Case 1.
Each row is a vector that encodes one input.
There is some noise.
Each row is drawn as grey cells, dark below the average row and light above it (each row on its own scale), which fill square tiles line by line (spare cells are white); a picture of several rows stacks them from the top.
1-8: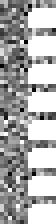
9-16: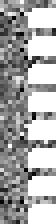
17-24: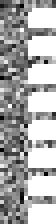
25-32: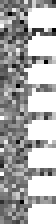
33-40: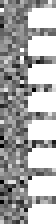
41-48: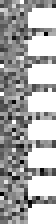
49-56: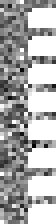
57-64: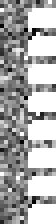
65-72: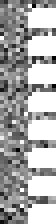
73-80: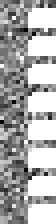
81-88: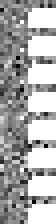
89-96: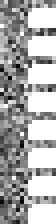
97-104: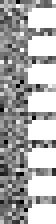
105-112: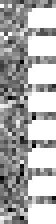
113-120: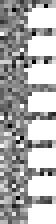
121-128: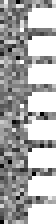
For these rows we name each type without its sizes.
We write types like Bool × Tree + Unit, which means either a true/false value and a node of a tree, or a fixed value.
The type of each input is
List(Line).
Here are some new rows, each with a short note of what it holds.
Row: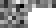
a list of one item
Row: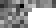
a list of one item
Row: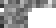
the empty list
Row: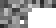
a list of three items
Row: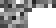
a list of two items
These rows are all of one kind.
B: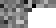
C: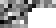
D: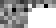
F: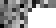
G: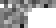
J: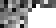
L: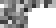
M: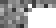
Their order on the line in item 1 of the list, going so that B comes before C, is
L, G, M, D, J, B, F, C.
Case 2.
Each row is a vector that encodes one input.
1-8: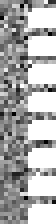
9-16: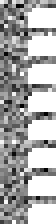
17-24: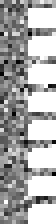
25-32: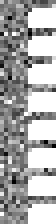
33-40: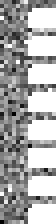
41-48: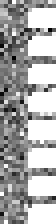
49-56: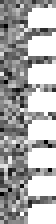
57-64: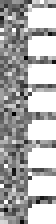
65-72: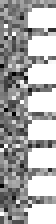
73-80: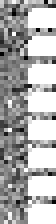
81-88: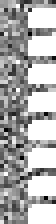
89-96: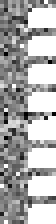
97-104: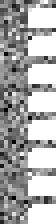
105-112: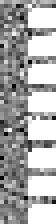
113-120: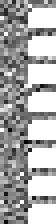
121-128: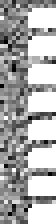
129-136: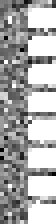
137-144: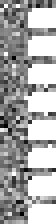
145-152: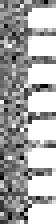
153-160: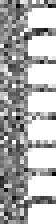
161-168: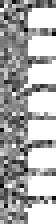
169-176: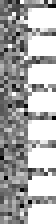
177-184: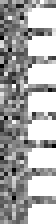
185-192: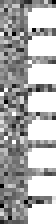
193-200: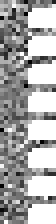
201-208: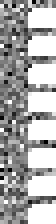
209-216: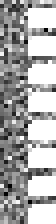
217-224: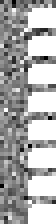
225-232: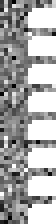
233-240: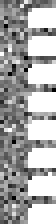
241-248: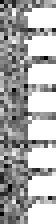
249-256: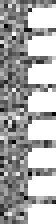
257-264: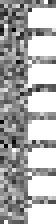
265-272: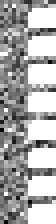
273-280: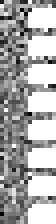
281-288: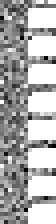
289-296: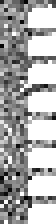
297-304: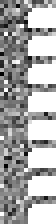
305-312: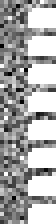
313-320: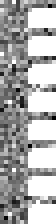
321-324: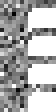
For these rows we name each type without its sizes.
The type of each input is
(Bool × Bool × Bool × Bool + Line) × Circle.
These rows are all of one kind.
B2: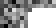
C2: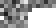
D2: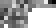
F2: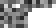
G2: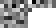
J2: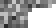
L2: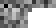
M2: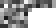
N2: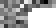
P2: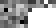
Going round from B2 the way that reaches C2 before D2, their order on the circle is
B2, L2, F2, J2, C2, M2, N2, G2, P2, D2.
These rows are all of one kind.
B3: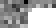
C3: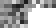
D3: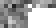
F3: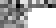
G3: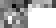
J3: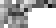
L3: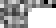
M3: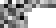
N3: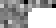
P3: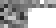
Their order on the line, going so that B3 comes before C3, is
N3, L3, B3, G3, D3, P3, C3, F3, J3, M3.
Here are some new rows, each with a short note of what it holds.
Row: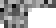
a point on a circle and a point on a line
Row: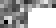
a point on a circle and a point on a line
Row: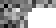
a point on a circle and four true/false values
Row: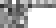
a point on a circle and a point on a line
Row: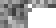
a point on a circle and a point on a line
